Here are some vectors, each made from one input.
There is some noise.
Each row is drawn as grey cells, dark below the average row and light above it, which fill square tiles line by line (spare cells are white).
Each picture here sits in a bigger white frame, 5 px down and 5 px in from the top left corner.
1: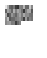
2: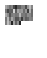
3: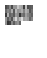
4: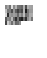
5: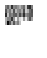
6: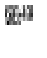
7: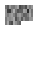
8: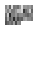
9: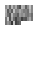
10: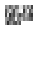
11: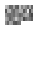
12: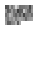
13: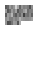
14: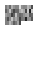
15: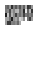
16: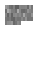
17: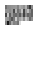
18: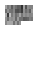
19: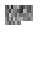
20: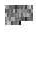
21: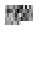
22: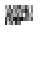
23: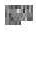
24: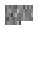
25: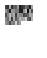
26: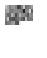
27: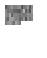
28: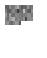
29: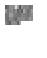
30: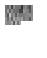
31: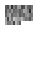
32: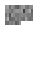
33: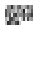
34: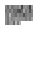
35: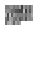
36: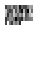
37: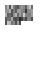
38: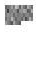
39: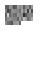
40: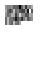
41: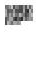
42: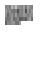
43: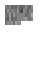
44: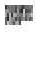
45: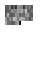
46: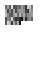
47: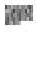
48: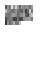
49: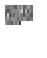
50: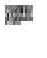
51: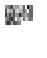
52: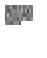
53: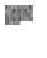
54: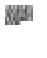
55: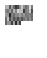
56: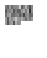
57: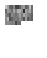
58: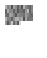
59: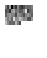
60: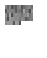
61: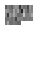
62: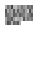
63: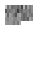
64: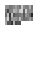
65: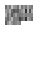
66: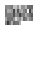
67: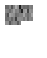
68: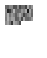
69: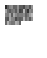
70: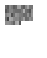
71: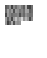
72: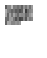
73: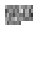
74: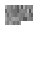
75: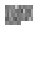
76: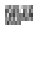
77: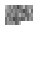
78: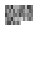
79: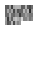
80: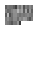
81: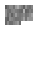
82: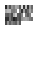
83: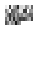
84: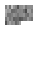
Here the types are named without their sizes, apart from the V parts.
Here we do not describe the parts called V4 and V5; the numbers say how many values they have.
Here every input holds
a point on each of two lines, together with either a true/false value and a value of V4, or a value of V5.
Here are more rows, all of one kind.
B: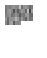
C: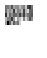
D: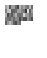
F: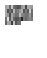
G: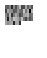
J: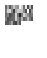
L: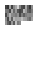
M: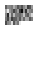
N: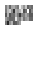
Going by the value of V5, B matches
D, L and N.
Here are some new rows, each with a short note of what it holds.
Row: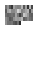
a point on each of two lines and a value of V5
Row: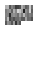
a point on each of two lines, a true/false value and a value of V4
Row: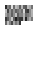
a point on each of two lines, a true/false value and a value of V4
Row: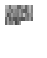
a point on each of two lines, a true/false value and a value of V4
